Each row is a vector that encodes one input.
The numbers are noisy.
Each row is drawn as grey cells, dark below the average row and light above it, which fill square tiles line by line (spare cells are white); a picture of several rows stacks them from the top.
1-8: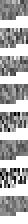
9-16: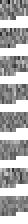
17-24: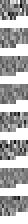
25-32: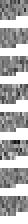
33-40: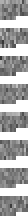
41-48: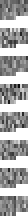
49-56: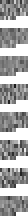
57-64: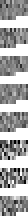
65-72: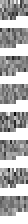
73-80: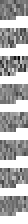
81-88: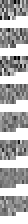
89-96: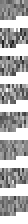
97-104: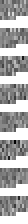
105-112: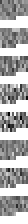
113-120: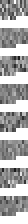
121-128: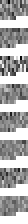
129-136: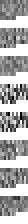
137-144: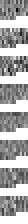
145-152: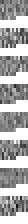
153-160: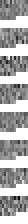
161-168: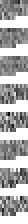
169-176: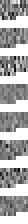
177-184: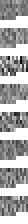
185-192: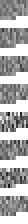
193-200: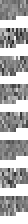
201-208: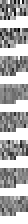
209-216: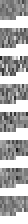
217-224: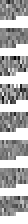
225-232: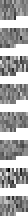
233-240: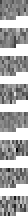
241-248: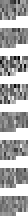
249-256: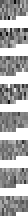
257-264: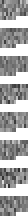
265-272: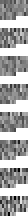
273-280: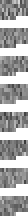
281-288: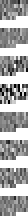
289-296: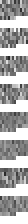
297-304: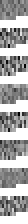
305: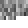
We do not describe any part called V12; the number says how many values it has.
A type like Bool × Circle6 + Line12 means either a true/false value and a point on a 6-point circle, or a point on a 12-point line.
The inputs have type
Label11 × (Tree13 + Unit) × V12.
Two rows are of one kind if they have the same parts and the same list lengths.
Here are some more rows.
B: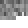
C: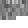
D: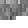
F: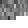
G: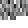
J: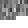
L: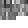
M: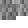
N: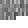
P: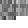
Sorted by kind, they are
B, G
C, D, F, J, L, M, N, P

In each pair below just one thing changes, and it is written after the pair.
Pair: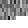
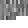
the node of the tree
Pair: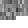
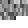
the value of V12
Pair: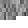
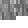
the node of the tree
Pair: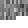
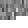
the label
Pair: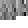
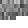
the value of V12
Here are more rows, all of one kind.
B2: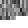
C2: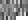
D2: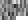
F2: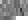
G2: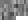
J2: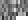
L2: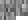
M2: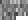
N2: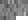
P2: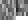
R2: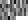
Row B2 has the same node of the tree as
F2, G2 and P2.
